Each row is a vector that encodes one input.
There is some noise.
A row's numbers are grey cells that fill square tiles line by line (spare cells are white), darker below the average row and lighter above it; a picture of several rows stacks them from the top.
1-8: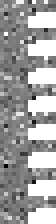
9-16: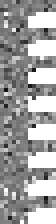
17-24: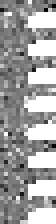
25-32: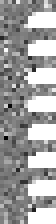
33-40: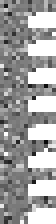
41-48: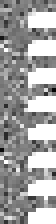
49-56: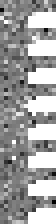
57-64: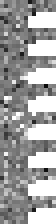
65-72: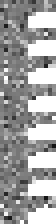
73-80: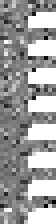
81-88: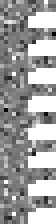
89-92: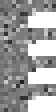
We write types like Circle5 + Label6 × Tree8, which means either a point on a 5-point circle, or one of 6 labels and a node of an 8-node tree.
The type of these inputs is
Label7 × (Label7 + Tree9).
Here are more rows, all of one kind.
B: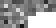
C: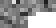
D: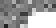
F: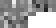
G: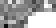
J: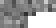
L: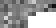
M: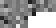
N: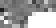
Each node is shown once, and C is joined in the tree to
B, J and M.
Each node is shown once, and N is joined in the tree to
D, G and J.
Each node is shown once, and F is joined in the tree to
M.
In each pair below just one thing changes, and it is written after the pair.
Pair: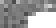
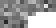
the node of the tree
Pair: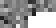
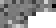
the node of the tree
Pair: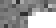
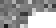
the node of the tree
